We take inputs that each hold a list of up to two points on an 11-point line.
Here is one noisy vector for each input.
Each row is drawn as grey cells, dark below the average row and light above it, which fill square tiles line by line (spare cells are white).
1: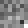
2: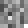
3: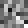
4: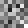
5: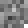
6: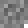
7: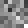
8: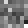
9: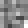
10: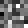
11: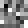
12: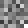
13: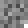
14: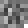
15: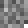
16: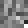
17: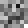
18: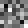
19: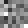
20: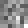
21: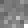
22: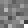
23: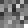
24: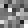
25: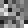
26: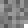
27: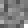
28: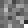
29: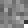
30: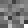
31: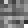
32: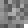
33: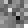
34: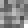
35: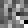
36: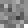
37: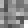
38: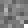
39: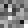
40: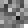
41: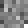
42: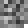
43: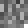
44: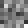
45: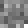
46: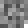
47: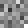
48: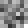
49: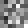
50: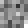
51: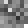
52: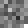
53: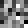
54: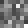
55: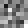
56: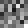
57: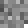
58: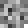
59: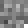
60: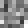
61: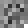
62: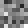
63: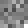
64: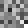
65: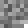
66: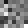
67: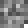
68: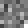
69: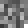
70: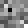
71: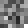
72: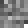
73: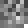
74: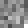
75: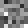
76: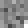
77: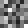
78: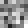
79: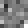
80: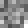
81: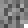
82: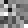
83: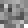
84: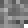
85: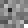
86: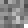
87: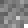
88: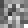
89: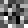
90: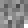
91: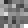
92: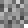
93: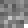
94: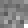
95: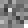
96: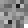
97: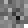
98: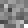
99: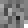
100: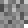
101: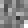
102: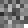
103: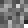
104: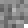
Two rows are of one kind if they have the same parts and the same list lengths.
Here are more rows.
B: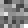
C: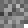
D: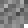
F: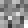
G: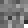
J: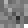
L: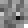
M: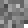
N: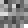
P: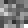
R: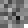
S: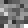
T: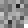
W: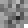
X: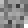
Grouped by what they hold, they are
B, N, P, S
C, G, J, L, M, R, W
D, F, T, X

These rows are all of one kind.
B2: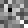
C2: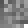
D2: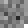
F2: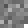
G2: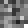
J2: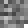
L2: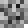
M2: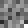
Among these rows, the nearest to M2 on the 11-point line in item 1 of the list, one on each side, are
D2 and F2.
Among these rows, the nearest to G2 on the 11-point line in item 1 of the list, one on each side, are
B2 and J2.
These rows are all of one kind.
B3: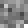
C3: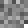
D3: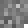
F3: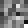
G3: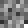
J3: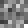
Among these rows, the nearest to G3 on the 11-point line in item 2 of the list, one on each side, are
F3 and J3.
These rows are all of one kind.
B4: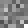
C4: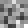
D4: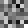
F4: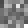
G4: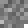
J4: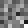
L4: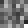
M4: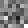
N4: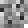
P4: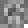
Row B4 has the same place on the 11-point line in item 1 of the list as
N4 and P4.
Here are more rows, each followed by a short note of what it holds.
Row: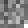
a list of one item
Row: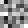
the empty list
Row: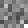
a list of two items
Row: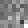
a list of one item
